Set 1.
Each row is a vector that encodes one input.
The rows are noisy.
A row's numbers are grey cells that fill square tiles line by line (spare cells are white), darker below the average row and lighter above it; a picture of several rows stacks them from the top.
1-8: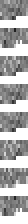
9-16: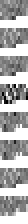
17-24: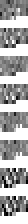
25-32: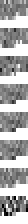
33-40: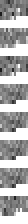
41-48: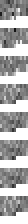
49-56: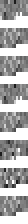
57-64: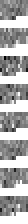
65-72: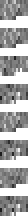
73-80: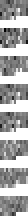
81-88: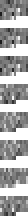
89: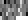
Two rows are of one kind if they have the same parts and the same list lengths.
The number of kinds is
2.
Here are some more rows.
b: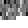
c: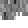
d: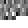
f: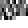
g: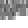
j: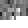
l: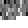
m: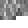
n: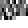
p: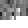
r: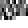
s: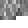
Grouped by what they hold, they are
b, c, d, g, j, l, m, p, s
f, n, r

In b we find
three true/false values.
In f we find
a fixed value.
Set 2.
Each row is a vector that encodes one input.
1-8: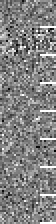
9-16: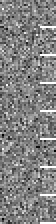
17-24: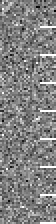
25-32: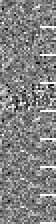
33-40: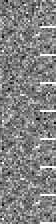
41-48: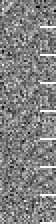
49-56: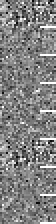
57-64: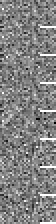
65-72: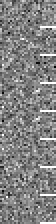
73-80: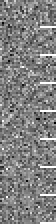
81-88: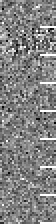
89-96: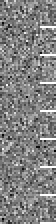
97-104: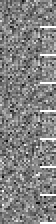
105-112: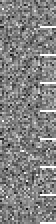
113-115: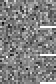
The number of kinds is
2.
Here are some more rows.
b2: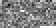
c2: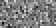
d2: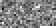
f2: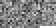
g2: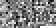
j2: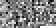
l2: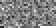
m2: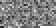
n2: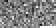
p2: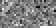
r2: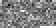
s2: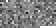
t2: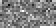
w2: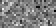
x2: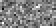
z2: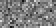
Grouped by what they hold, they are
b2, c2, d2, f2, l2, m2, n2, p2, r2, s2, t2, w2, x2, z2
g2, j2

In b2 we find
a point on a 9-point circle.
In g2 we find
a fixed value.
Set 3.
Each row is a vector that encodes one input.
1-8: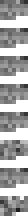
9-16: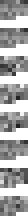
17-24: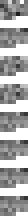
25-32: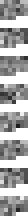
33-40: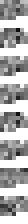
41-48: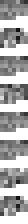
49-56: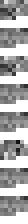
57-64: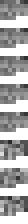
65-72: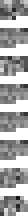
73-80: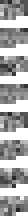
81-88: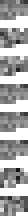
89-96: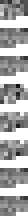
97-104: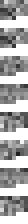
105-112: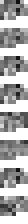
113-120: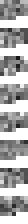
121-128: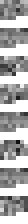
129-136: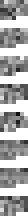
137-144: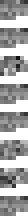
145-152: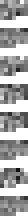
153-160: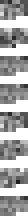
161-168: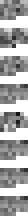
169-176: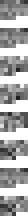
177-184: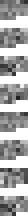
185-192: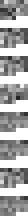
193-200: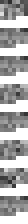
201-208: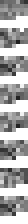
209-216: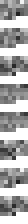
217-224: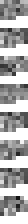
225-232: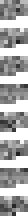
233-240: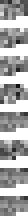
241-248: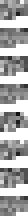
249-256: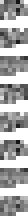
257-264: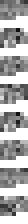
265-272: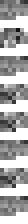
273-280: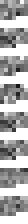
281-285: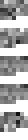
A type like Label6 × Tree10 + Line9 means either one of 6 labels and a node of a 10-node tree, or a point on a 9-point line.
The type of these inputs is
Tree8.
